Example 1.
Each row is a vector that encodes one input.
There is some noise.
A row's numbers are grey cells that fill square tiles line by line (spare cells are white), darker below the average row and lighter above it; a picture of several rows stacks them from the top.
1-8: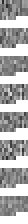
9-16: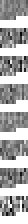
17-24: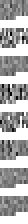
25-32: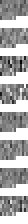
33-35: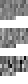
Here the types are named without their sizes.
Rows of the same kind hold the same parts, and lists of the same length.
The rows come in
2 kinds.
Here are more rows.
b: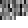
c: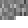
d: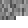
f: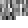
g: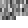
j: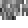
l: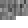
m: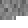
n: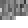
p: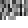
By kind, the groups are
b, c, d, f, g, l, m, n
j, p

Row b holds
three true/false values.
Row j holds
a point on a line.
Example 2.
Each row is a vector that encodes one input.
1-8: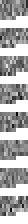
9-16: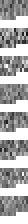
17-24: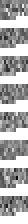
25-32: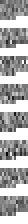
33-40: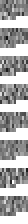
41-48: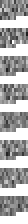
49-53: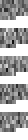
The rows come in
3 kinds.
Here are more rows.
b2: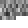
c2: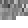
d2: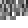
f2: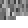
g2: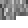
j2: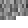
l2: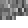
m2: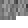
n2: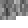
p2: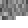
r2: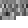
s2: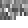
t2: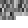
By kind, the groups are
b2, c2, n2, r2, s2
d2, f2, g2, j2, l2, m2, p2
t2

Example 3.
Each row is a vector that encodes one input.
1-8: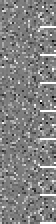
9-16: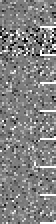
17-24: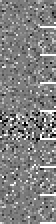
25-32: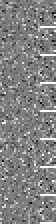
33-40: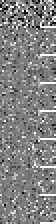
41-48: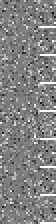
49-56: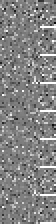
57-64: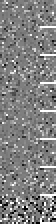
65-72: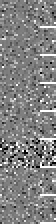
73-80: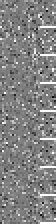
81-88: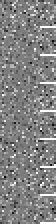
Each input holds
either a fixed value, or one of 4 labels and a node of an 11-node tree.
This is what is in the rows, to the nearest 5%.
About 5% of them hold a fixed value. The rest hold one of 4 labels and a node of an 11-node tree.
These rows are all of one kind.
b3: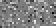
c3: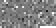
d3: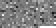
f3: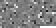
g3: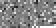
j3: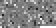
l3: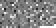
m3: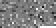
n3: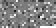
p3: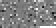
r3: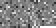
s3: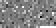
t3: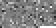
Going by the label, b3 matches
d3, m3, p3 and t3.
